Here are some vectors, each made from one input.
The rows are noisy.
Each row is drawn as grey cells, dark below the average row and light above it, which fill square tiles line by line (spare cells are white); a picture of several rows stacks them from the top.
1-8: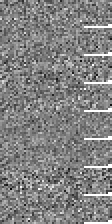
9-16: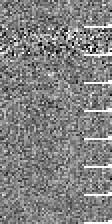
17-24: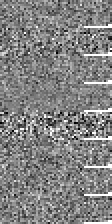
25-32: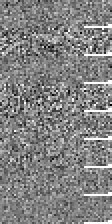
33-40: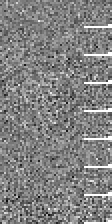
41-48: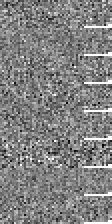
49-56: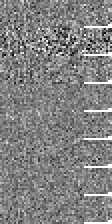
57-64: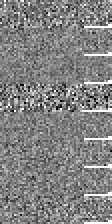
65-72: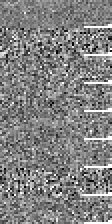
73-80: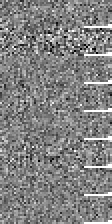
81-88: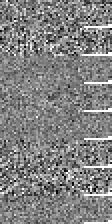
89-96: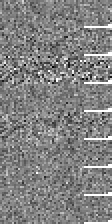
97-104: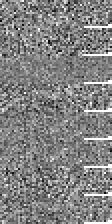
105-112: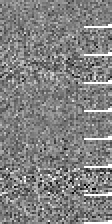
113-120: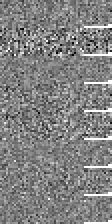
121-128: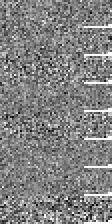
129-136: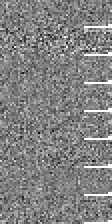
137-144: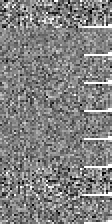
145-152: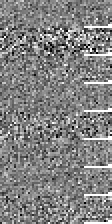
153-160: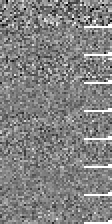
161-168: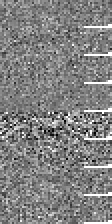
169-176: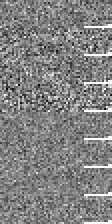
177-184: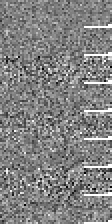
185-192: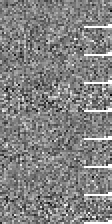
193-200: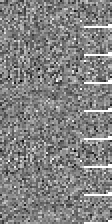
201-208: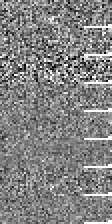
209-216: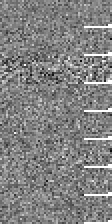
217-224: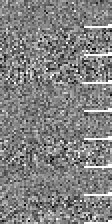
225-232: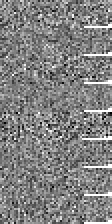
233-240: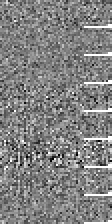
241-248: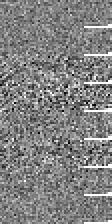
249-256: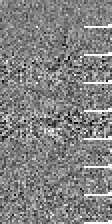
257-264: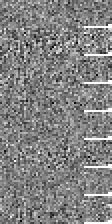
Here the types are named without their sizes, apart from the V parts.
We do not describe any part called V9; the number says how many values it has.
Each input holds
either a point on a circle, a label and a point on each of four lines, or a value of V9.
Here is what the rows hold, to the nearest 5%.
About 65% of them hold a point on a circle, a label and a point on each of four lines. The rest hold a value of V9.
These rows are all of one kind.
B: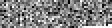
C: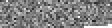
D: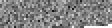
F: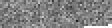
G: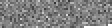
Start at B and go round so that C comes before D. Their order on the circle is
B, C, D, F, G.
